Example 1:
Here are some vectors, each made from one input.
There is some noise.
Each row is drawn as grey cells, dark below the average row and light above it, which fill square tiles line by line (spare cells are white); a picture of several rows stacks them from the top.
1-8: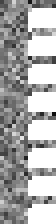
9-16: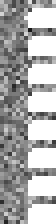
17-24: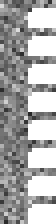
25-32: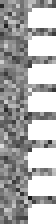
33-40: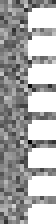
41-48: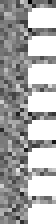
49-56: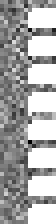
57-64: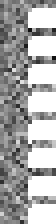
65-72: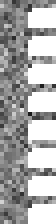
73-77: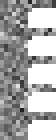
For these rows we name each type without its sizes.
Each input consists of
four true/false values.
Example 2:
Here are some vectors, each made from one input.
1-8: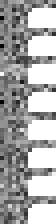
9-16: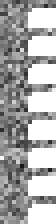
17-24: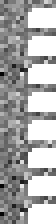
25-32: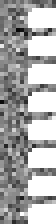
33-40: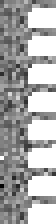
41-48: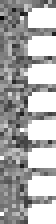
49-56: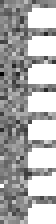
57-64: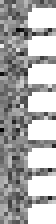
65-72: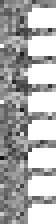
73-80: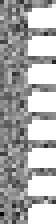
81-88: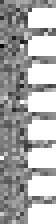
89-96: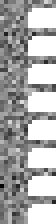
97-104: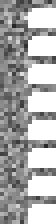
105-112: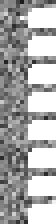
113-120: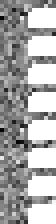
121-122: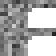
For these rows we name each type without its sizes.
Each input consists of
a point on each of two lines.
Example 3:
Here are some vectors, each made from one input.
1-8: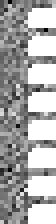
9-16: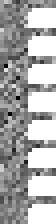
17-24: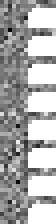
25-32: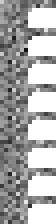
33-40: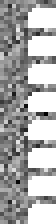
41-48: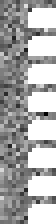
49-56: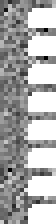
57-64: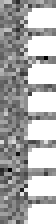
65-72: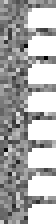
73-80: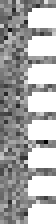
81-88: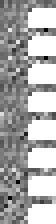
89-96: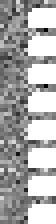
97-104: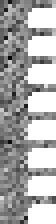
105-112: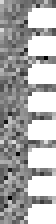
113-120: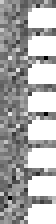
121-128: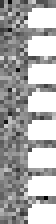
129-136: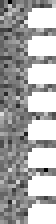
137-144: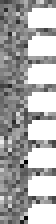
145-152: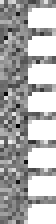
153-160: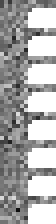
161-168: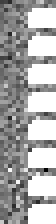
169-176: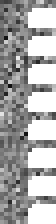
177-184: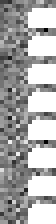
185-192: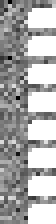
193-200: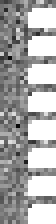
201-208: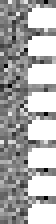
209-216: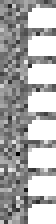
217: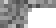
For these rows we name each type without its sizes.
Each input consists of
a node of a tree.
